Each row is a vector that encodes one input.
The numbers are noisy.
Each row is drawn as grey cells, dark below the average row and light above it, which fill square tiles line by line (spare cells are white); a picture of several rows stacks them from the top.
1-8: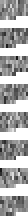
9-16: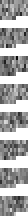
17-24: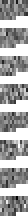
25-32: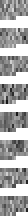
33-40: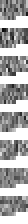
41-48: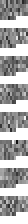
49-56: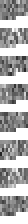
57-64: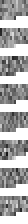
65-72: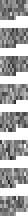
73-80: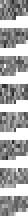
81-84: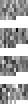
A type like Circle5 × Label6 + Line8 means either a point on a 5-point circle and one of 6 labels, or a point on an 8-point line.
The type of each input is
(Line5 + Line6) × Line6.
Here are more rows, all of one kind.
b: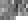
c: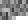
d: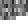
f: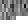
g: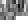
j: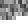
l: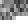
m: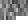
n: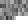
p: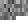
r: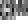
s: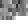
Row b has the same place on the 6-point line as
c, l and n.
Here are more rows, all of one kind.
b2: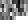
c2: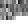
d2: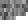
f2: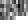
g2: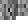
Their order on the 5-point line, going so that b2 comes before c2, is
d2, f2, g2, b2, c2.
